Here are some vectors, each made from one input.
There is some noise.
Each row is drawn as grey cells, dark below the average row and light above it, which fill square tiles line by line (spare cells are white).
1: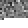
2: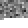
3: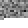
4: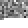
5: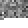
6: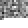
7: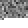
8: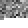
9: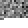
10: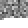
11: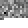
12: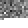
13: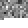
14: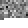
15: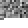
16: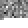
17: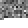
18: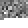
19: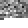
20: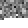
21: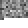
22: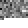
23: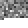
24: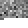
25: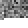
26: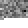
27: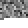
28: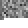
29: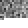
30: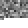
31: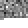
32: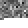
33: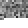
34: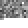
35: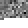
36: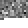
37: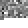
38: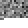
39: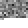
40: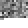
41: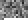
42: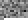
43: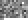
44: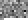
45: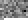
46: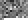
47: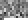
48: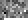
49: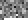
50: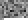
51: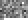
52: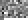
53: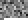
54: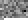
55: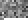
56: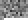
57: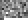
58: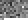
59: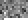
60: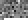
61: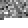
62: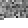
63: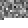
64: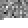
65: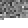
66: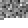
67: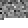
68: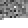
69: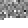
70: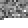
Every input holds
a point on a 10-point circle and four true/false values.
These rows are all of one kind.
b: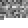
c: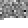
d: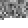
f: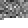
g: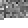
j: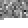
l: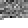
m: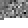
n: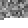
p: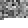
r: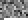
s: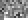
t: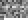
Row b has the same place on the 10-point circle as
n, r and t.
